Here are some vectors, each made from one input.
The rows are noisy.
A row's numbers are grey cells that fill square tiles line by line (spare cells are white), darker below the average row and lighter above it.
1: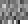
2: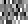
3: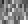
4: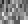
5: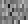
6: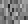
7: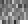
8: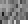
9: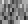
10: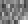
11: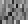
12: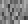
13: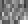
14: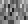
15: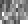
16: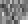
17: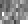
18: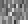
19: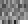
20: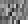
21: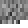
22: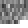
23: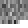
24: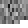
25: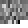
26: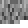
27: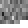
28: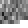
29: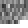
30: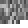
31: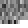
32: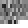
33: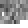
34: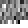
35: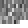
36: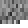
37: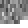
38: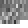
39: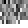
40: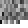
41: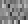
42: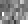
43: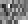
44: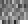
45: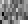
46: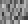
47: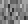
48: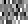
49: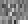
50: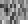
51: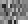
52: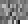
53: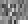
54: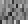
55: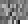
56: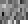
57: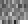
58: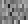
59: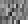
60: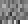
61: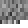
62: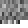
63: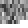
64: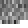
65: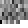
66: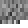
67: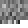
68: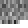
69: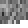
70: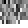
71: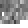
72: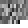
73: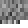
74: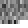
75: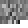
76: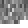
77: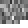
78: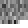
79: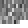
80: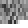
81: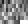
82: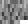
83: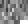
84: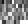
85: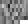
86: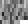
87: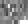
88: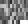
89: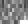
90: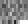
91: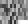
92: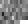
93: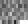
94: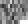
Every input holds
either a point on a 5-point circle and a true/false value, or a fixed value.
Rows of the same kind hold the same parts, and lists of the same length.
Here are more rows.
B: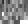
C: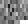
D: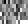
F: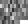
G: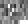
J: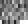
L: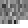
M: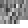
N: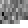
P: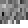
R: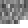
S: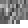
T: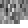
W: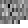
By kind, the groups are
B, C, F, G, J, L, M, N, P, R, S, T, W
D

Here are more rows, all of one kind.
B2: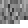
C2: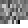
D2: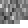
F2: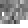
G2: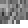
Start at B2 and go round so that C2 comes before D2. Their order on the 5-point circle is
B2, F2, C2, G2, D2.
